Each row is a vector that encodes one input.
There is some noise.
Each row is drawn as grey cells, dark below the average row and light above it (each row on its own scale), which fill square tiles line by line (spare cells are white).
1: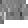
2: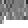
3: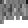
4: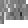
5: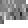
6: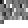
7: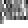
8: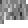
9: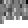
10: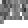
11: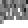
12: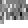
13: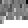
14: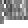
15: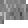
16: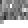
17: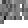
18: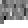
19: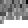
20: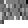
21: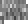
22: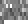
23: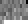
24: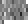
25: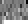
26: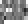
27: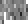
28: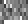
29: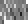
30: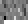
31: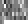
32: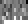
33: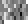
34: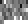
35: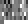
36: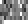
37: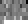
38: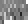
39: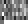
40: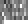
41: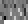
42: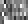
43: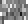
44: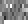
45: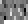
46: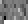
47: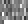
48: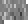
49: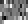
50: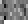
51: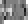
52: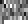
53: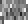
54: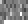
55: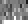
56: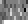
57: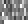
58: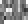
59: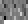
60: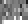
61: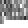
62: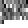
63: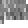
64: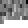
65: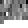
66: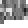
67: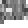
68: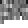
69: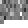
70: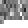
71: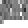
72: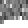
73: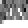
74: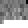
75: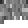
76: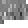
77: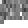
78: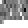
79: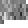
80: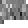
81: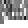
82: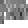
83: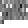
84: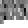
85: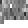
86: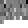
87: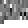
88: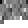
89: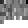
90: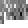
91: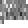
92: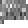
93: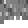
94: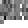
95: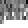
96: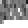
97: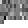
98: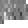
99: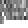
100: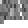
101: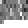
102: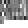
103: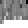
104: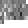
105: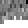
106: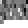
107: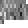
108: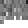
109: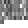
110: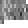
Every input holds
a point on an 8-point line and a true/false value.
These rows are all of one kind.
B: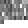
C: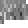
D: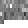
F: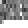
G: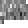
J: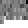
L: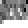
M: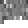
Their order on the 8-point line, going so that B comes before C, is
B, F, L, J, M, D, G, C.
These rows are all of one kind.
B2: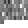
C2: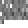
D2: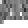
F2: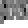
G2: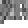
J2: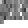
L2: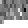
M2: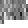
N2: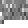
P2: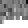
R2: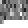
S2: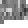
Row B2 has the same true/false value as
C2, M2, N2 and P2.
